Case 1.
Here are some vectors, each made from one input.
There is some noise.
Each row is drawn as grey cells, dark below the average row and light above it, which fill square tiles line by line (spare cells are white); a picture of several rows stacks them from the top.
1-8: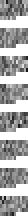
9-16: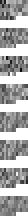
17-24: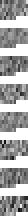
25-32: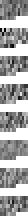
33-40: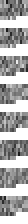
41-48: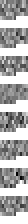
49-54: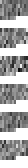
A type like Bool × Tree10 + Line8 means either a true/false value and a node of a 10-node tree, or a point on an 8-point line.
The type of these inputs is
Tree9.
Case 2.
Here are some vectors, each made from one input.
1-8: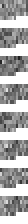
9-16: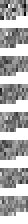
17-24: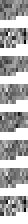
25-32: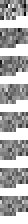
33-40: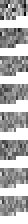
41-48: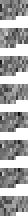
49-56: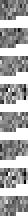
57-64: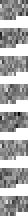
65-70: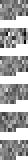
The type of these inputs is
Bool × Bool × Bool + Unit.
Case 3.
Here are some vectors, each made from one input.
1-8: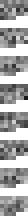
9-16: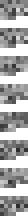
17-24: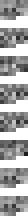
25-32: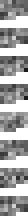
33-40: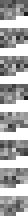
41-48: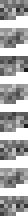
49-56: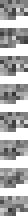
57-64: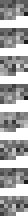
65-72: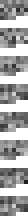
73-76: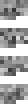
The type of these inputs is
Bool × Bool × Bool.
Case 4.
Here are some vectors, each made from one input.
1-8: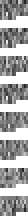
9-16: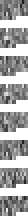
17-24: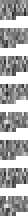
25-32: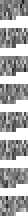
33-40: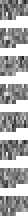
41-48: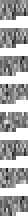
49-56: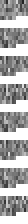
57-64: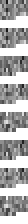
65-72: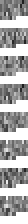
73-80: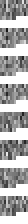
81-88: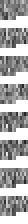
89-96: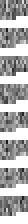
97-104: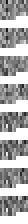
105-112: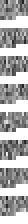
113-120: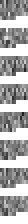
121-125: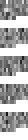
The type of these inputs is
Line9.
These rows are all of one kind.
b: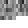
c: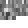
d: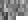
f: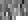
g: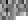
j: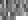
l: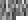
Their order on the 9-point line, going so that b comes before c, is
f, b, g, j, d, c, l.
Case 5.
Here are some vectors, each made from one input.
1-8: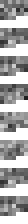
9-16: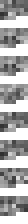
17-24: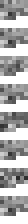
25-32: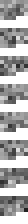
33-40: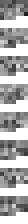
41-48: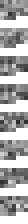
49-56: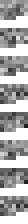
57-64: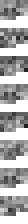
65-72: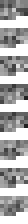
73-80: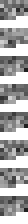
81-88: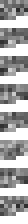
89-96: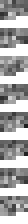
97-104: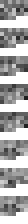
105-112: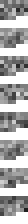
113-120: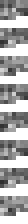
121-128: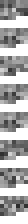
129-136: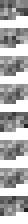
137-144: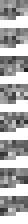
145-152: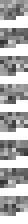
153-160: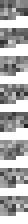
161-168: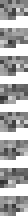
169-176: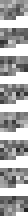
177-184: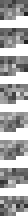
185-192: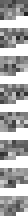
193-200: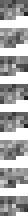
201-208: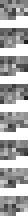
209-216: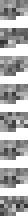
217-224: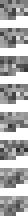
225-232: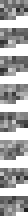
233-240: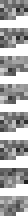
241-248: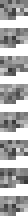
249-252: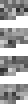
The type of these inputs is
Bool × Bool × Bool.
